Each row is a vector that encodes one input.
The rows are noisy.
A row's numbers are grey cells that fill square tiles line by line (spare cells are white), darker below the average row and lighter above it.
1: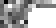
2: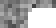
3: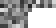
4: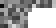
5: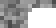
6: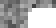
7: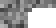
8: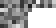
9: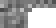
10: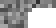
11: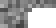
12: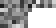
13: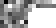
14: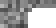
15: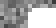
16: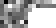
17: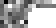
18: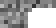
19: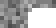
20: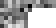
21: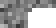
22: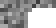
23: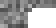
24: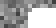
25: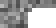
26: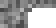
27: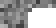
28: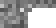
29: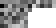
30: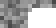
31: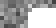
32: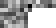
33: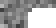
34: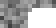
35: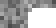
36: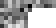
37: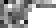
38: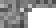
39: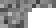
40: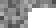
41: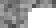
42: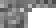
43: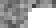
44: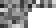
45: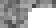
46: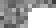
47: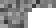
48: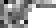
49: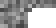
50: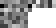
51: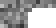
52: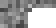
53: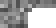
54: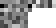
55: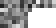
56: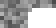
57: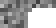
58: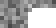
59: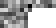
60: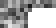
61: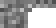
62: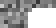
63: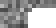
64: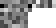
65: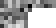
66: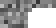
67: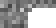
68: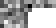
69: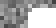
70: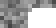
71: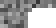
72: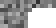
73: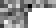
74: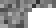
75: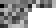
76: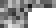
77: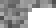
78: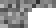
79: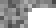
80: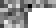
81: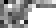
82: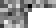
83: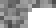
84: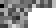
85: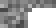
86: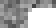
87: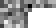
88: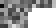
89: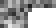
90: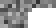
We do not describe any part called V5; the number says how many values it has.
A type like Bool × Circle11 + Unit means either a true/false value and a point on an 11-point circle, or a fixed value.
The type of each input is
Bool × V5 + List2(Line4).
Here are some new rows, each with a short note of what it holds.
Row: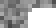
a list of one item
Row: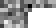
a true/false value and a value of V5
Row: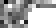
the empty list
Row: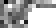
the empty list
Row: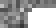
a list of two items
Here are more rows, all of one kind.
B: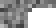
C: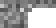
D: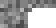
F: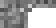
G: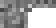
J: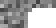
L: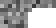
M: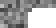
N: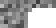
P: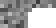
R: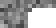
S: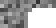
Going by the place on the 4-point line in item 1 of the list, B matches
M and R.
